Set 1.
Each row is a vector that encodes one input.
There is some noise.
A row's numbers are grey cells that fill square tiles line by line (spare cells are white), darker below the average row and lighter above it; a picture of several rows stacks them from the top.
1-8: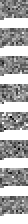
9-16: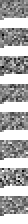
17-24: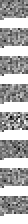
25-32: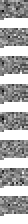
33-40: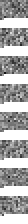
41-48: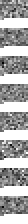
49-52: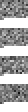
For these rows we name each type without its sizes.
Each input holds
a label.
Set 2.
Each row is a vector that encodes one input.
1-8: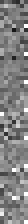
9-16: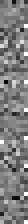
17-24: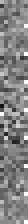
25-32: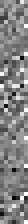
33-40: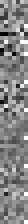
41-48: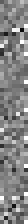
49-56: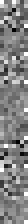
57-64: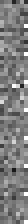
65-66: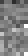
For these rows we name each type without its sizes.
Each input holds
either a point on a circle, or a fixed value.
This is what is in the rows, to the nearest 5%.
About 90% of them hold a point on a circle. The rest hold a fixed value.
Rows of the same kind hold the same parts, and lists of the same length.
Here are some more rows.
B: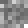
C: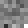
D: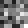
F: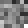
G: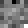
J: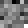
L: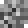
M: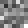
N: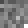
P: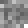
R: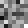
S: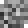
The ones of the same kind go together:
B, C, D, F, G, J, M, N, P, R
L, S

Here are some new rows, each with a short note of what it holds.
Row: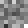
a point on a circle
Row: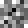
a fixed value
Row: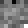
a point on a circle
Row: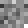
a point on a circle
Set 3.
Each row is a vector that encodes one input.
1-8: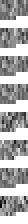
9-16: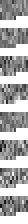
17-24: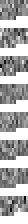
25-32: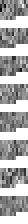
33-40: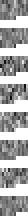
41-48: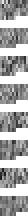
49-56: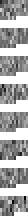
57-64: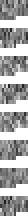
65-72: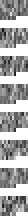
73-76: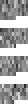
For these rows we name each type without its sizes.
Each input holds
a point on a line.
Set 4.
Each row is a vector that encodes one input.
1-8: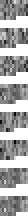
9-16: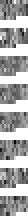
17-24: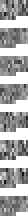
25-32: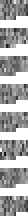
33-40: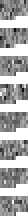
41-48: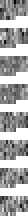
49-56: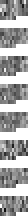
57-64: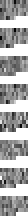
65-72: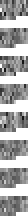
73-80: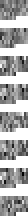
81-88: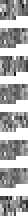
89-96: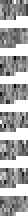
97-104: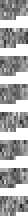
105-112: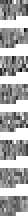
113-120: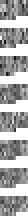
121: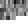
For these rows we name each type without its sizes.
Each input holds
a point on a line.
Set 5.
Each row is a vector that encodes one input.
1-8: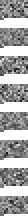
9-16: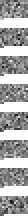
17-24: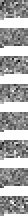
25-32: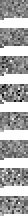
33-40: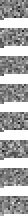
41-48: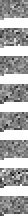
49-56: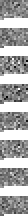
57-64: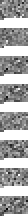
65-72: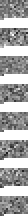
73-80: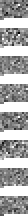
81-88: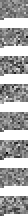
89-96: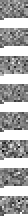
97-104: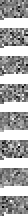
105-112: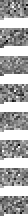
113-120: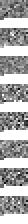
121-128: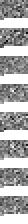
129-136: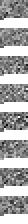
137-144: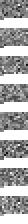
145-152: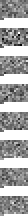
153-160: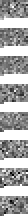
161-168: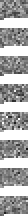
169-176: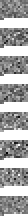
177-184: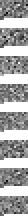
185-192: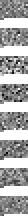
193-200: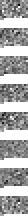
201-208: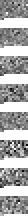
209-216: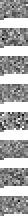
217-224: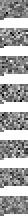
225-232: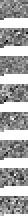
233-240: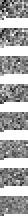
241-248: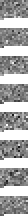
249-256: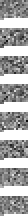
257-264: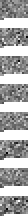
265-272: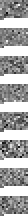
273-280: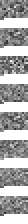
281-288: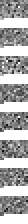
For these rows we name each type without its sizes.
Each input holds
a node of a tree.
